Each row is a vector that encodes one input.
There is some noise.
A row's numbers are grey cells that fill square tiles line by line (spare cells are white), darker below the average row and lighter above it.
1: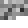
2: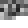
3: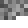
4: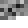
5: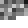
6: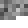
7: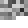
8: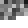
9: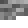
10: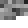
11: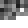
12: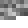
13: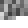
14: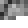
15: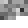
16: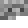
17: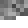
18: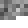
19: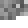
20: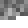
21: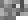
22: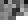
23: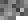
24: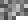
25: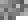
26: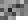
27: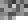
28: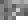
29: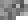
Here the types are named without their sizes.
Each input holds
a label.
